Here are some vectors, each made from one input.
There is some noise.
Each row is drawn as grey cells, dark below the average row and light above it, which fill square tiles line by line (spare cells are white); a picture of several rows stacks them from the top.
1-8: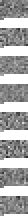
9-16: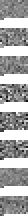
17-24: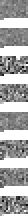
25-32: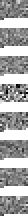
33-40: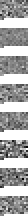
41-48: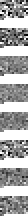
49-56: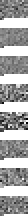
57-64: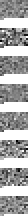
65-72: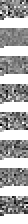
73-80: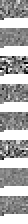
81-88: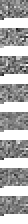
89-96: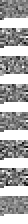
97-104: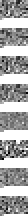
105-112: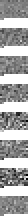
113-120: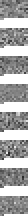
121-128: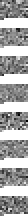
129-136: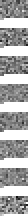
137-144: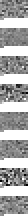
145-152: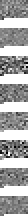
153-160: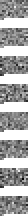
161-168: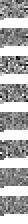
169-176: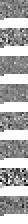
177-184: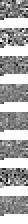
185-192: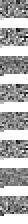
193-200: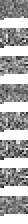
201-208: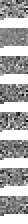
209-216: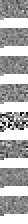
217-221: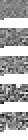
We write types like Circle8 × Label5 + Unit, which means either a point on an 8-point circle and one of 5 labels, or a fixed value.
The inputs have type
Circle9 × Tree9 + Label11 × (Label11 × Label11 + Unit).
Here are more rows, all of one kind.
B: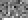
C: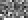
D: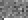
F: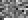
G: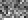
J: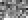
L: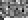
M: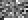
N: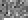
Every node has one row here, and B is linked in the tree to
D, F and J.
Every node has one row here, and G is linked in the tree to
D and L.
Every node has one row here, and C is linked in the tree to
J.
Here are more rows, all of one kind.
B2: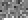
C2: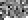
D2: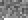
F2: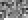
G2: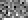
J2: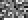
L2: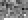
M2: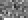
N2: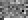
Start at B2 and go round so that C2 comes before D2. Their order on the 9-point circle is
B2, J2, N2, M2, C2, D2, L2, F2, G2.
